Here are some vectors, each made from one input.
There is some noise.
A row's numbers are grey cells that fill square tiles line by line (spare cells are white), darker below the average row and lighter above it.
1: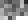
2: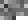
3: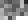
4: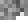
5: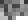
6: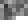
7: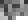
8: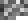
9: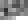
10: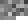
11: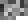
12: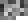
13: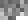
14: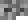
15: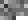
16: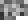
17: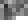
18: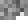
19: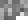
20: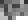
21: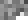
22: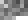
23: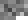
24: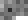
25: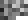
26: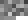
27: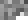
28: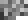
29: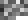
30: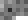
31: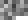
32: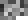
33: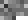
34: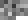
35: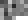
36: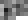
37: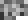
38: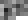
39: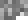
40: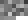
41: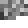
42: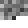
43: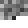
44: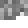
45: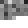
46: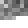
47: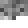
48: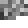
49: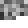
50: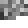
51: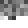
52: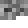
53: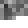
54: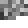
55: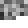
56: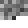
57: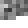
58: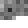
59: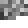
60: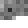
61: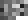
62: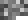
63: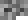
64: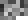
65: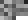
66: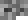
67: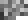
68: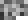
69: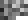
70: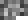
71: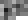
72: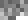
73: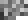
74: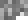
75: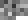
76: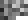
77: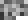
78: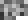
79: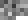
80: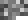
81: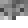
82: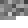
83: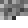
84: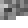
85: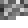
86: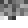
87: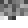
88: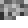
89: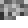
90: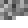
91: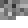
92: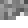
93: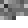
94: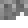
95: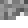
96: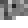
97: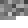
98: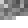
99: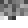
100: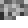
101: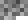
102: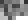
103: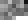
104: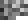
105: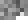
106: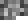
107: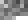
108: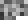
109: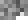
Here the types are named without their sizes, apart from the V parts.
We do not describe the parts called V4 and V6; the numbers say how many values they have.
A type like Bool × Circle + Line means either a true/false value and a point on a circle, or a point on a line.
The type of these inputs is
Bool × V4 + Label × V6.
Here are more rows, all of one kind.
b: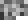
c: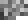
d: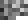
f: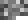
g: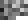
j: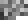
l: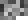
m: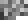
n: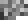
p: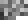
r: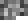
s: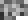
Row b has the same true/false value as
l, r and s.
